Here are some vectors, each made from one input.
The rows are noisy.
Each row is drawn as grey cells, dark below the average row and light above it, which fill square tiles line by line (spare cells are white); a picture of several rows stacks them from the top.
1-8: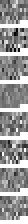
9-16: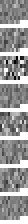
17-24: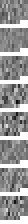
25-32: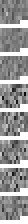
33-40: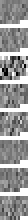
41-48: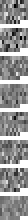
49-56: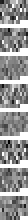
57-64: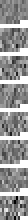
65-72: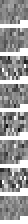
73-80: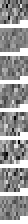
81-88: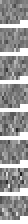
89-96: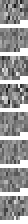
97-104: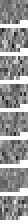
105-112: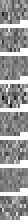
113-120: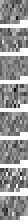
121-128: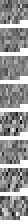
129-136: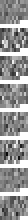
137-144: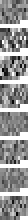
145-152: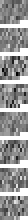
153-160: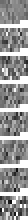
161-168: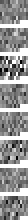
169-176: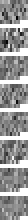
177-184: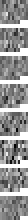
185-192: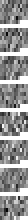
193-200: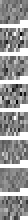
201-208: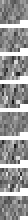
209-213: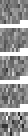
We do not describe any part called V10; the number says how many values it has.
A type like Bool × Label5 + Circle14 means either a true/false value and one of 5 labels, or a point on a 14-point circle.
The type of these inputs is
Bool × Bool × Bool × Bool × Bool × Label7 × (Line8 + V10).
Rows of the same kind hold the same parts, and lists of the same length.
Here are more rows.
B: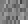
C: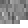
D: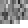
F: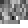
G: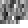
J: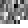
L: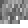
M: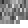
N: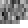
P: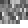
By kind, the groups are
B, F, G, J, L, N, P
C, D, M

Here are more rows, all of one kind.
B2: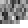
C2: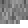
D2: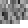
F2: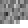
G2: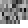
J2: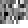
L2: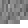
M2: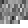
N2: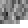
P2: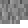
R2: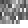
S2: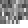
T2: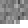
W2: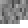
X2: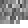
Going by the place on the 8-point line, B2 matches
J2, S2, T2 and X2.
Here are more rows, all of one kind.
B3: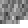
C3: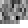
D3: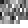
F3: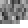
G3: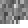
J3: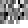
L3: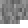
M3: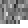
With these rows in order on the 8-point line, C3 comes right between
F3 and G3.
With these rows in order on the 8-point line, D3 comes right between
J3 and L3.
